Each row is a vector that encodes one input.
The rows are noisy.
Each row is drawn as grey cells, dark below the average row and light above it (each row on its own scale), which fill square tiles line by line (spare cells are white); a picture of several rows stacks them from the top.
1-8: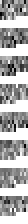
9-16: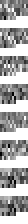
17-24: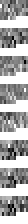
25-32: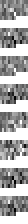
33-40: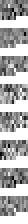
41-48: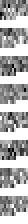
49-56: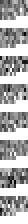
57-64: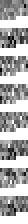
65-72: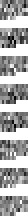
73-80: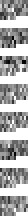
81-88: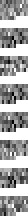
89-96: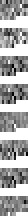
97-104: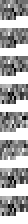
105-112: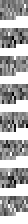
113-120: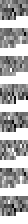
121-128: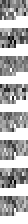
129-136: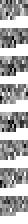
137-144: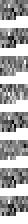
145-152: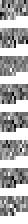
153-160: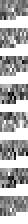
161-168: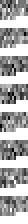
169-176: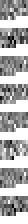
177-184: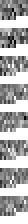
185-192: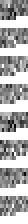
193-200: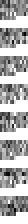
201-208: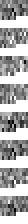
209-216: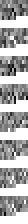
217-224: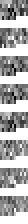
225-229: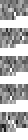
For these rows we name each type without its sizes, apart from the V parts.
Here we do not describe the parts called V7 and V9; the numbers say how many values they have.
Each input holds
either a point on a circle, a true/false value, a value of V7 and a value of V9, or a list of points on a line.
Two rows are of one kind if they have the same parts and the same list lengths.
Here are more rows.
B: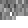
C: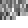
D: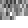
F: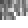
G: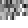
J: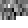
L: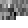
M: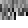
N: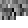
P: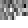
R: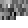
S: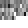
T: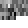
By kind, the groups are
B, C, D, F, G, P, S
J, N
L, R, T
M

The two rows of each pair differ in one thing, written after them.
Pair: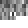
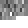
the value of V7
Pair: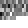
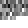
the true/false value
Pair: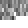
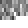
the place on the circle
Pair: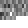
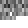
the true/false value
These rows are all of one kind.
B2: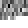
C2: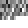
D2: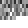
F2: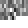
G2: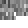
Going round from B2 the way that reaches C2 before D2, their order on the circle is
B2, C2, F2, D2, G2.
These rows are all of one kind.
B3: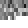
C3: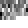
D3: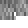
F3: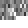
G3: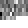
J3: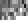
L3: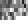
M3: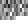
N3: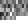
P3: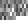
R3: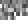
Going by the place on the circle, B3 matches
C3 and N3.
